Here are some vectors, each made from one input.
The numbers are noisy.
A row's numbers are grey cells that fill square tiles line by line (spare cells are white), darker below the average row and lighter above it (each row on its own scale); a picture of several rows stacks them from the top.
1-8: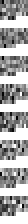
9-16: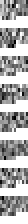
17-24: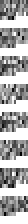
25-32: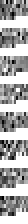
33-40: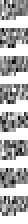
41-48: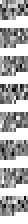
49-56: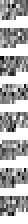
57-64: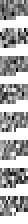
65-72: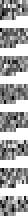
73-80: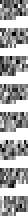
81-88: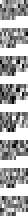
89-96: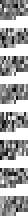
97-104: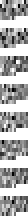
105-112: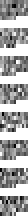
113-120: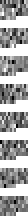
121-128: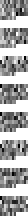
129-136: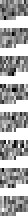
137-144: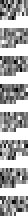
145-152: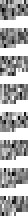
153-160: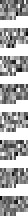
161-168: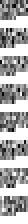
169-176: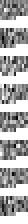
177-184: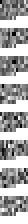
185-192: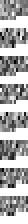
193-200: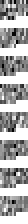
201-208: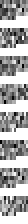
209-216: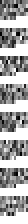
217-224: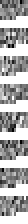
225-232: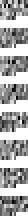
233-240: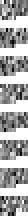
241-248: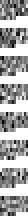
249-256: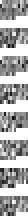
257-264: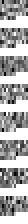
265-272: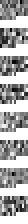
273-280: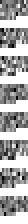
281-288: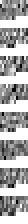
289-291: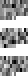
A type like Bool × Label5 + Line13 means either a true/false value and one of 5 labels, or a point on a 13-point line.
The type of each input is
Bool × Label9 + Line9.
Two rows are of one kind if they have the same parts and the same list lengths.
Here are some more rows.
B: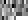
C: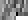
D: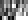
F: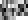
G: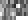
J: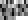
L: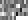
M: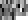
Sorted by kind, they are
B, C, G, L
D, F, J, M

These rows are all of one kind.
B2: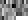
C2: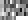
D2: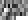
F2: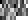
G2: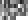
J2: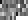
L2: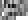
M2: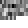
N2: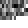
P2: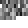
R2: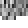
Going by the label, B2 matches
F2 and L2.
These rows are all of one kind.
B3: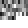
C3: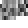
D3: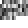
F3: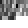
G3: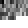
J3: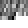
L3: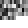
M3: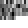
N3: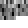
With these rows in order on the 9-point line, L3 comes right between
D3 and F3.
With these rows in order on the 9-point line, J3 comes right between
F3 and G3.
